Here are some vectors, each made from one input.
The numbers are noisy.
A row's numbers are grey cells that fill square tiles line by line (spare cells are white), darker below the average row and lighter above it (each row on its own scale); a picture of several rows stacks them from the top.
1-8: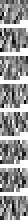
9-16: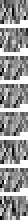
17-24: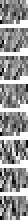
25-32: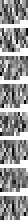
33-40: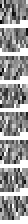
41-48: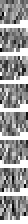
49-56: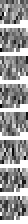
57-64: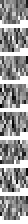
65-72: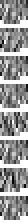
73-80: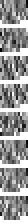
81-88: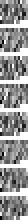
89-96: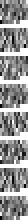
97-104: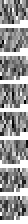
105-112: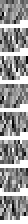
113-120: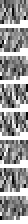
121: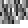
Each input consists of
a point on a 16-point line.
